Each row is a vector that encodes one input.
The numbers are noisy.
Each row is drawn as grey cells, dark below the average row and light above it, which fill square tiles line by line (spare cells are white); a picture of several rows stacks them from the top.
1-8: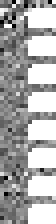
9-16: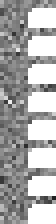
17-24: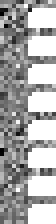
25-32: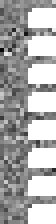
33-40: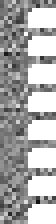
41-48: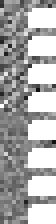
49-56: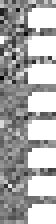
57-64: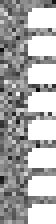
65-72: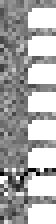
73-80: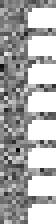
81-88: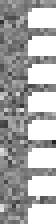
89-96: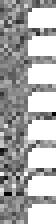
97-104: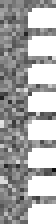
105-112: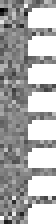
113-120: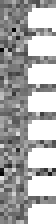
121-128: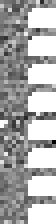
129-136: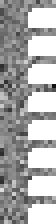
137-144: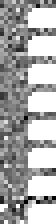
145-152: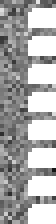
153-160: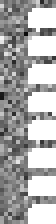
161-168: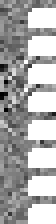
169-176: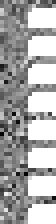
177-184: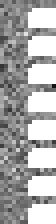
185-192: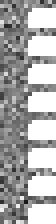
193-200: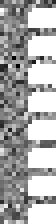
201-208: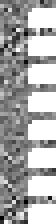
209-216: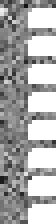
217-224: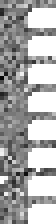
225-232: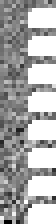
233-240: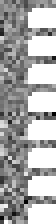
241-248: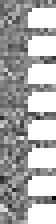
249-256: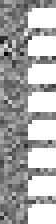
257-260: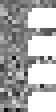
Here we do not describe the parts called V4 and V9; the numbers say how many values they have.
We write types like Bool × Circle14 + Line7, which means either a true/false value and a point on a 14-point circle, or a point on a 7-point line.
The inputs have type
(Bool × Bool × Bool + V4) × V9 + List2(Line6).
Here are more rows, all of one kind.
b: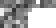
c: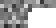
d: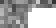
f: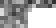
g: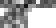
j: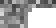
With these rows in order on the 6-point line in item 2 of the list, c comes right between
b and g.
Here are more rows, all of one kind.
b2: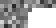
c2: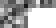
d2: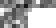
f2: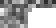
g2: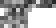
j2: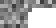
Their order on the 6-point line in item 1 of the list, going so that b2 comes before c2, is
g2, b2, c2, f2, d2, j2.
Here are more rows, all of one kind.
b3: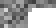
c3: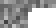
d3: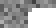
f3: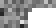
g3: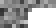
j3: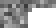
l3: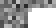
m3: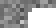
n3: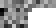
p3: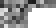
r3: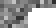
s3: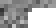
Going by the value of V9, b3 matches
f3, g3, m3 and r3.
